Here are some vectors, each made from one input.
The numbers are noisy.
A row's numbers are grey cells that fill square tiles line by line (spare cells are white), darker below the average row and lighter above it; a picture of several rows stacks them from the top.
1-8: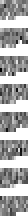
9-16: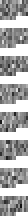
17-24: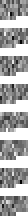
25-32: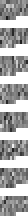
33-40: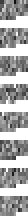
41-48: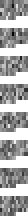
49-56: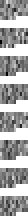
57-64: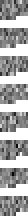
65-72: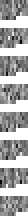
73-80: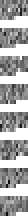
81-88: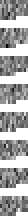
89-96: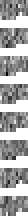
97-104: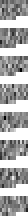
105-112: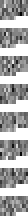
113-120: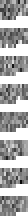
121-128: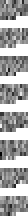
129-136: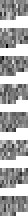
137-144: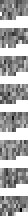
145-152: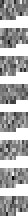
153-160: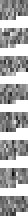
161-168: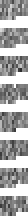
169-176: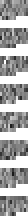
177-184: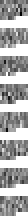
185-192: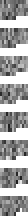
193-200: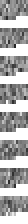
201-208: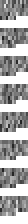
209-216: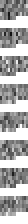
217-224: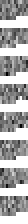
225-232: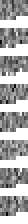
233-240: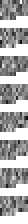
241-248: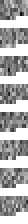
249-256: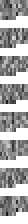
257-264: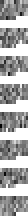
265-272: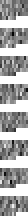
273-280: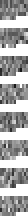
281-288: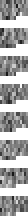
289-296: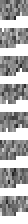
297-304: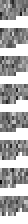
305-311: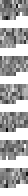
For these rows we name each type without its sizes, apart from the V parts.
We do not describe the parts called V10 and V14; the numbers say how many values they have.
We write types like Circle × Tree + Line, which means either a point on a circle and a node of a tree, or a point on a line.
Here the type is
(Line + V10) × (Line + V14).
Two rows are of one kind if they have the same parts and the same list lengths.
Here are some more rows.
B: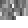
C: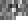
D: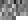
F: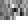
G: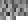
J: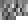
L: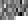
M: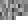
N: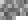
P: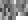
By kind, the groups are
B, D, G, J
C, P
F, L, M
N

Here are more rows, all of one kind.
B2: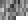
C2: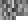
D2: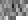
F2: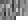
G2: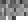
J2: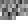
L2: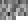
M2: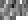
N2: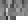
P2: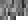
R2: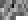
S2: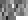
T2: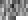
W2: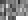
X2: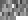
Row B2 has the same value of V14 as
D2, M2, R2 and T2.
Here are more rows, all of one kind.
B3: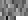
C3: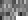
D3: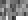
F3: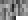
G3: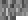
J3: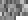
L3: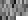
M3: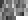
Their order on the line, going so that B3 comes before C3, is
J3, F3, D3, B3, G3, M3, C3, L3.
